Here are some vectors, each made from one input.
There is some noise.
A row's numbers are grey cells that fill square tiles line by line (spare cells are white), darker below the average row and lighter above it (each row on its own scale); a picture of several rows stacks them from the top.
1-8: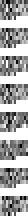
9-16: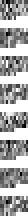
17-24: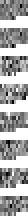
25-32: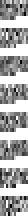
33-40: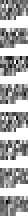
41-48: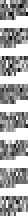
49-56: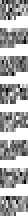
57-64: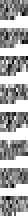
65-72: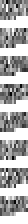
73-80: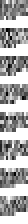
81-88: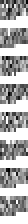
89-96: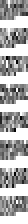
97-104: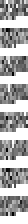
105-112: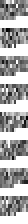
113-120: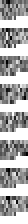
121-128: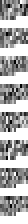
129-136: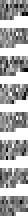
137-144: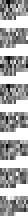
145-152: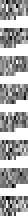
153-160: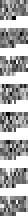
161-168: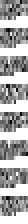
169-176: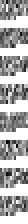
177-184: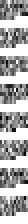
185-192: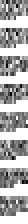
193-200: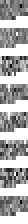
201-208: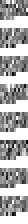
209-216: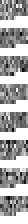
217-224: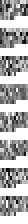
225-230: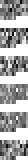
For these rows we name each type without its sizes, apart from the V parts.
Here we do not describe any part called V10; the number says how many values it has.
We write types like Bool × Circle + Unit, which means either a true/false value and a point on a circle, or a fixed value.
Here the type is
Bool × Label × V10 + Line.
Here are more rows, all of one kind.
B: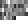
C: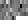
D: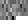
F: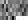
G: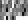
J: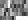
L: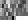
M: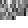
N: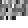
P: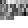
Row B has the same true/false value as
C and P.
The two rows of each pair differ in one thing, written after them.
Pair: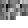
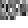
the true/false value
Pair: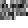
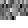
the value of V10
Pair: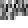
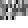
the value of V10
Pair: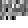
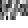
the true/false value
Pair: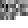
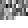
the label
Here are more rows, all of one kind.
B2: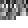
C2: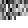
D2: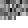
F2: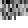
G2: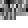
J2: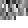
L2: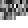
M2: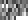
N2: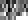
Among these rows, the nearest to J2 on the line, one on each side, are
C2 and M2.
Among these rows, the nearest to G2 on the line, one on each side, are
D2 and L2.
